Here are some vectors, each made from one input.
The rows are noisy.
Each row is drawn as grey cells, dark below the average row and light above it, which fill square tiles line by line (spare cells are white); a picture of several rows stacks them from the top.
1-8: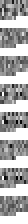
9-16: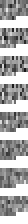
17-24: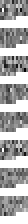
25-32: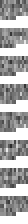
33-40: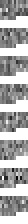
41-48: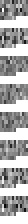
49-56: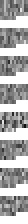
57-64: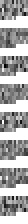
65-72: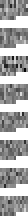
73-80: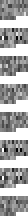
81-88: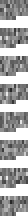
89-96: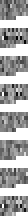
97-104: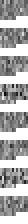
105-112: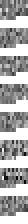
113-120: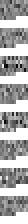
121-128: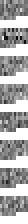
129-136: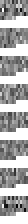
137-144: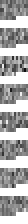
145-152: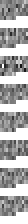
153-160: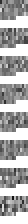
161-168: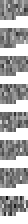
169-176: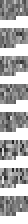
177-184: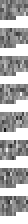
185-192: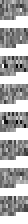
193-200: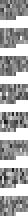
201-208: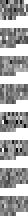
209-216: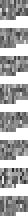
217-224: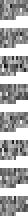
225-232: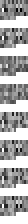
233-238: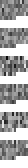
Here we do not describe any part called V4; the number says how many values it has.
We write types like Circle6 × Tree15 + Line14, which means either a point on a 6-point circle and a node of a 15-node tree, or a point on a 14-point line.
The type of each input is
Bool × Circle6 × List2(V4) + List2(Line5).
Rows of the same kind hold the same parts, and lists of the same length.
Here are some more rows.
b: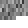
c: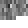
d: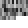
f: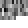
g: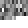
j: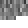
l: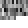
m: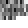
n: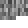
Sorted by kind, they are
b, c
d, f, l
g
j
m
n

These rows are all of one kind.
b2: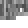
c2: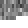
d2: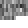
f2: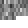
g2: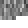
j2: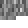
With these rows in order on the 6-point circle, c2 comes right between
g2 and j2.
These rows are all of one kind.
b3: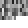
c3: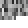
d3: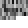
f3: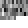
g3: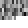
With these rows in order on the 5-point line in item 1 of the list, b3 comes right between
c3 and g3.
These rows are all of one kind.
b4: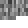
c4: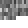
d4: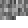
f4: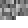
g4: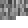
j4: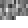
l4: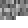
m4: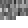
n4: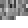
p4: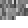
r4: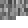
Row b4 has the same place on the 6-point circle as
g4, n4 and r4.
